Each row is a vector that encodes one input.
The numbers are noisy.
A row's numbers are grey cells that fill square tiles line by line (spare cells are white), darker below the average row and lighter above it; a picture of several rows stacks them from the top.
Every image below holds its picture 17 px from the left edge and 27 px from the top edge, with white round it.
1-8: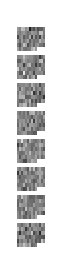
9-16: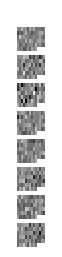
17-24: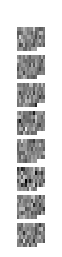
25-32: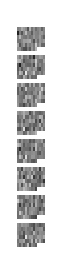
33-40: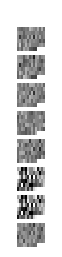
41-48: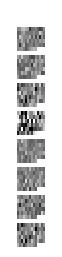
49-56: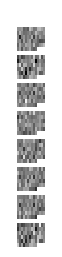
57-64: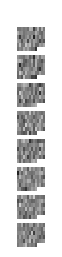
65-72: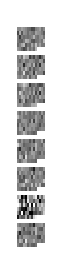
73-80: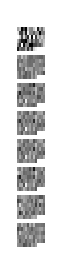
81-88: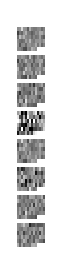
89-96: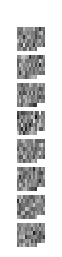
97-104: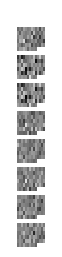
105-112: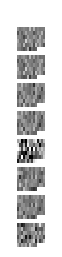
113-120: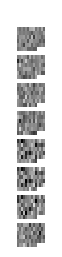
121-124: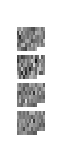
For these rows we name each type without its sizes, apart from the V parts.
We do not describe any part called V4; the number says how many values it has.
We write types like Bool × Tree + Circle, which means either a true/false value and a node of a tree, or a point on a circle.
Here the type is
List(Bool × V4).
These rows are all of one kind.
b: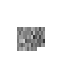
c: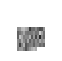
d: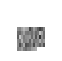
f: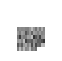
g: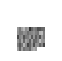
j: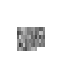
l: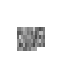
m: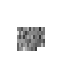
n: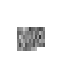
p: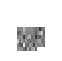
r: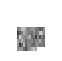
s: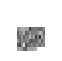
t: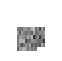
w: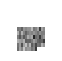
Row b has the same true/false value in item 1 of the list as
f, m, t and w.
